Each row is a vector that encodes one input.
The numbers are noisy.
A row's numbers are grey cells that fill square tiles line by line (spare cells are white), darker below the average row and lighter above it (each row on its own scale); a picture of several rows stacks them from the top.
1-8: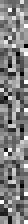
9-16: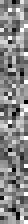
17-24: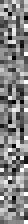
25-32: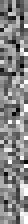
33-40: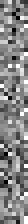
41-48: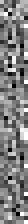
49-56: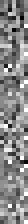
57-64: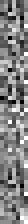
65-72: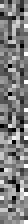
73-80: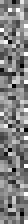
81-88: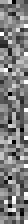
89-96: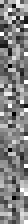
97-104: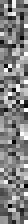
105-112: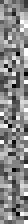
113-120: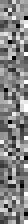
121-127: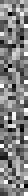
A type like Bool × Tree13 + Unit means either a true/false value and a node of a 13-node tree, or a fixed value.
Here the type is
Bool × Line5 + Line3 × Line8.
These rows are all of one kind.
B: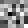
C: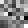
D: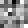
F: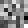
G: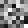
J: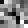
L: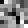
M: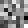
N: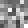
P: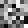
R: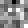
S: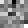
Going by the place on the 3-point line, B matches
D, N, R and S.
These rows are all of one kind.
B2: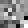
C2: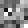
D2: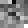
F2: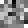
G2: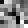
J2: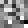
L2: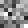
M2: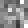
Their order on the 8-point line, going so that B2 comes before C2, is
G2, B2, M2, C2, L2, D2, F2, J2.
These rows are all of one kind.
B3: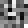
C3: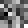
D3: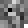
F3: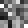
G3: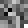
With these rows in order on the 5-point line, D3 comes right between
B3 and G3.
